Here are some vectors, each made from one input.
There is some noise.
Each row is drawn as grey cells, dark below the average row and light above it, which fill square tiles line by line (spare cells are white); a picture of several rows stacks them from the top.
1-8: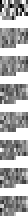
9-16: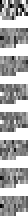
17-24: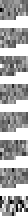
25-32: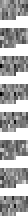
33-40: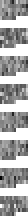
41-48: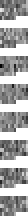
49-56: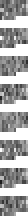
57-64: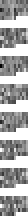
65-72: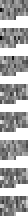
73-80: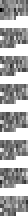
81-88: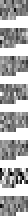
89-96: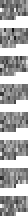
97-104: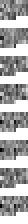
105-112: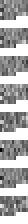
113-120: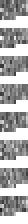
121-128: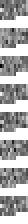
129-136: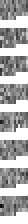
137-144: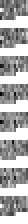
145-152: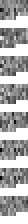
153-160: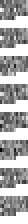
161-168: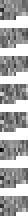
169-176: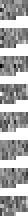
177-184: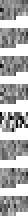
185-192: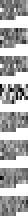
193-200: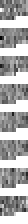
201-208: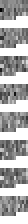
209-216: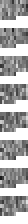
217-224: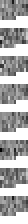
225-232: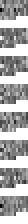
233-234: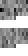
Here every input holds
a list of up to three points on a 4-point line.
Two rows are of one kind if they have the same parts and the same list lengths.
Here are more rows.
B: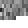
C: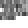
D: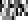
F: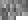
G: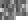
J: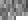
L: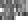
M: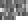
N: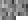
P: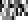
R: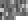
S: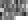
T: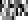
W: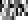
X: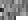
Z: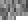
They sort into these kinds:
B, X
C, G, L, M, R, S
D, P, T, W
F, J, N, Z

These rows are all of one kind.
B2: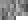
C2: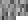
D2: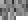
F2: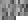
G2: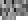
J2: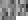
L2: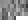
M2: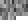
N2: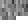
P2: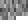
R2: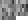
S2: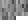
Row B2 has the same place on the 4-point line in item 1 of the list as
L2, N2 and S2.
